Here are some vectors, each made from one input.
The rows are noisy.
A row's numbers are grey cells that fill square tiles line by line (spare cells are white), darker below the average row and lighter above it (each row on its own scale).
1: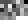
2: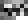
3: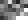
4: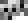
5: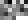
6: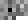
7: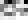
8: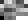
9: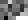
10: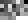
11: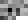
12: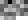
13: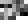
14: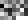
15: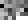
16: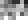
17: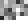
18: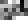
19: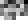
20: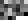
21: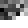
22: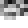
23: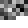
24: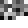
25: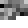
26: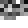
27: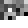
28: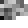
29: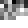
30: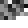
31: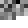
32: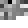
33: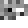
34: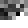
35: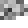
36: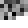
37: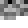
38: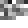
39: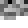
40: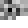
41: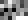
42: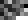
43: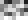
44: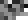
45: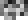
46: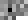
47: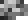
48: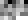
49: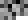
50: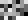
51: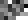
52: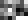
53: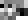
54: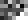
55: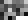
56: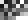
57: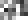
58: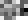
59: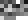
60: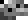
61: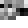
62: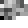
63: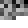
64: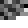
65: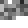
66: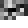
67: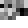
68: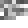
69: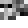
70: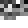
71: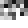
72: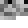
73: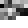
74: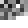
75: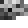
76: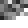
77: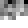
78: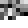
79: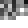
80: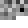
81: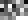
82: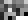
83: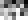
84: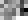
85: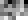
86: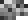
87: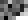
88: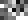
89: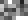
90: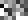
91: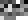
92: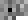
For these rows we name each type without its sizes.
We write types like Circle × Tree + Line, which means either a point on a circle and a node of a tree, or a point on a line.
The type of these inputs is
Bool × Bool × Bool × Bool × Label.
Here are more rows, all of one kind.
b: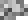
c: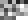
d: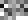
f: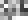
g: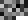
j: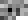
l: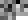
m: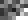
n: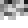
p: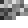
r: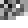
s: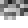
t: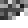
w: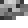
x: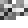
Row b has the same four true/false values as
d, f, n and r.
